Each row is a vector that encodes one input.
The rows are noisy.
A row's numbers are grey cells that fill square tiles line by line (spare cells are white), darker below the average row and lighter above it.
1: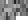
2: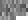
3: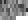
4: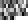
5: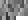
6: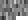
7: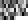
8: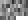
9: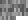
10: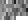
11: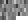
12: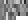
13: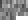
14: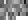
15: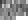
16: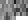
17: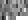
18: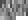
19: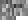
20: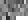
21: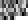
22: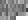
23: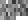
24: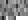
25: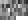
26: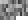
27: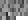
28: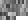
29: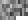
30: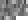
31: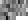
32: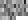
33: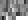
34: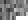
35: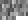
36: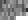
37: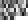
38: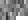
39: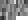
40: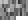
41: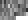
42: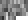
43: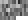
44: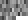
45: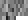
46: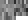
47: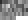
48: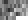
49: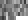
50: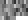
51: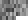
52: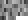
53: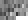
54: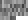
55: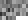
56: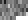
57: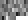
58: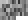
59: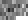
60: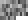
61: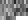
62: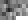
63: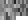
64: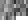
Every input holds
a list of up to two points on a 6-point line.
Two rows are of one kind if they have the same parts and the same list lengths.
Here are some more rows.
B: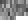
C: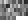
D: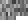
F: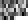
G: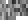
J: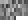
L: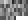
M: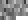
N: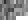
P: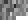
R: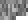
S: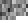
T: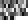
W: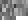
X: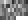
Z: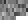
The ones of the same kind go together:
B, M, N, P, R, S, W, Z
C, D, G, J, L, X
F, T

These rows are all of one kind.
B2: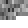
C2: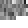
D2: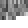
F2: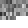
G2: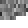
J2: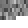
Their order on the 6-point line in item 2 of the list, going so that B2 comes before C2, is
G2, D2, J2, B2, C2, F2.
